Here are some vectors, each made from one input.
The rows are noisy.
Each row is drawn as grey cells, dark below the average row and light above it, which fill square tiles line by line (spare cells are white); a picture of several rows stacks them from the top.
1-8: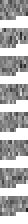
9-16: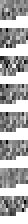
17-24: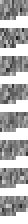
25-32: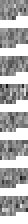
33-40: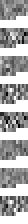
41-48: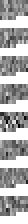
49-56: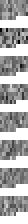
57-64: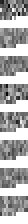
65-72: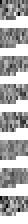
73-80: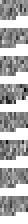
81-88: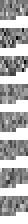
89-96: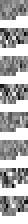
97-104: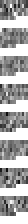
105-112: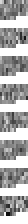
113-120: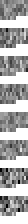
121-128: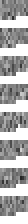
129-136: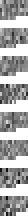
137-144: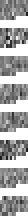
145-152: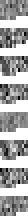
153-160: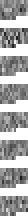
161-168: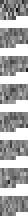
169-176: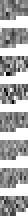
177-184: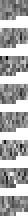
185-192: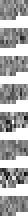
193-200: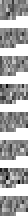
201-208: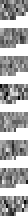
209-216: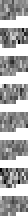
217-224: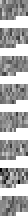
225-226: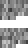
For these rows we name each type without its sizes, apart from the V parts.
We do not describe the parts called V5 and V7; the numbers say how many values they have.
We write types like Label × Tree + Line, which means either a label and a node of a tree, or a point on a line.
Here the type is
Bool × Bool × Bool × Bool × V7 × V7 + (Line + Tree) × V5.
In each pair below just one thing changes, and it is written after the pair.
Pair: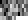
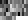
the place on the line
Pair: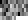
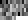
the place on the line
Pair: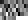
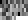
the value of V5
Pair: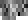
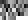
the value of V5
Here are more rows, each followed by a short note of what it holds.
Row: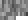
four true/false values and two values of V7
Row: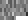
four true/false values and two values of V7
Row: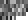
a node of a tree and a value of V5
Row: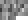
four true/false values and two values of V7
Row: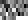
a point on a line and a value of V5
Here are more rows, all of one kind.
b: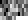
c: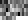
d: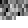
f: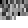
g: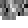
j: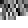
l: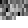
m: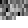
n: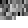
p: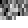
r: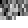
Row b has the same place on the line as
p and r.
